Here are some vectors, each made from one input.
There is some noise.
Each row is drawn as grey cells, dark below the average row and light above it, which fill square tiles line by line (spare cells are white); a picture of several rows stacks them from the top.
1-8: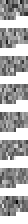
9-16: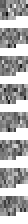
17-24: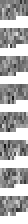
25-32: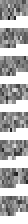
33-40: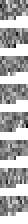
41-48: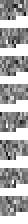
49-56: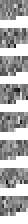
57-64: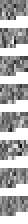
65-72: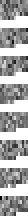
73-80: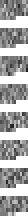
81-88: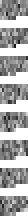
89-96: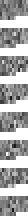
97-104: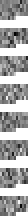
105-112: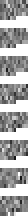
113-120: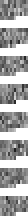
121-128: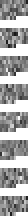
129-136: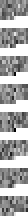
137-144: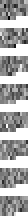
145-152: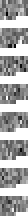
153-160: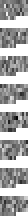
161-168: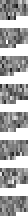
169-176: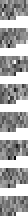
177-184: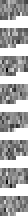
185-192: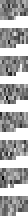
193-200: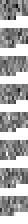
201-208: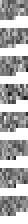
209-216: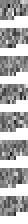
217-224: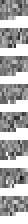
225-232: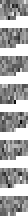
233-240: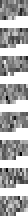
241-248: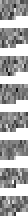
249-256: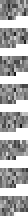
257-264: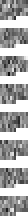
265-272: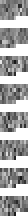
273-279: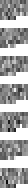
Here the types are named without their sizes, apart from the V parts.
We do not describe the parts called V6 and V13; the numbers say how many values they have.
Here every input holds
a point on a line, four true/false values, a value of V6 and a value of V13.
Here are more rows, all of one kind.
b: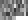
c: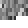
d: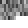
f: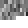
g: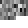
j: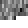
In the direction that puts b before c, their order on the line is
f, g, d, b, j, c.
